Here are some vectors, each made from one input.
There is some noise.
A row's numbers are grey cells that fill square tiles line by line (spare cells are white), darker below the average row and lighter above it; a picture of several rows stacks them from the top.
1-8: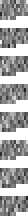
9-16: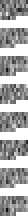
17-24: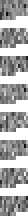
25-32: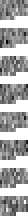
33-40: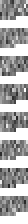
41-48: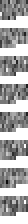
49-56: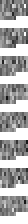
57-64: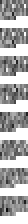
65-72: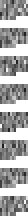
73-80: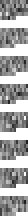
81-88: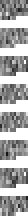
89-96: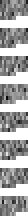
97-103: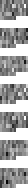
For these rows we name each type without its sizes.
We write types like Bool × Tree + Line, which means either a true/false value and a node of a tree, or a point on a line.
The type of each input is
Bool × (Label + Line).
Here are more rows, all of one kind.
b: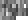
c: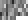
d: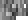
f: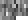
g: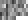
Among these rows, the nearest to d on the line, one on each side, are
b and c.
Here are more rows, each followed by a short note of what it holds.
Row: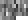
a point on a line and a true/false value
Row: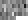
a label and a true/false value
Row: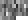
a point on a line and a true/false value
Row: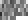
a point on a line and a true/false value
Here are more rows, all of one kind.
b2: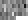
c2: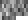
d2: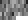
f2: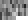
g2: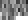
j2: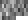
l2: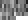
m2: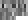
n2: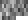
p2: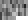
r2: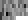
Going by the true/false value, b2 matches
f2, m2, p2 and r2.
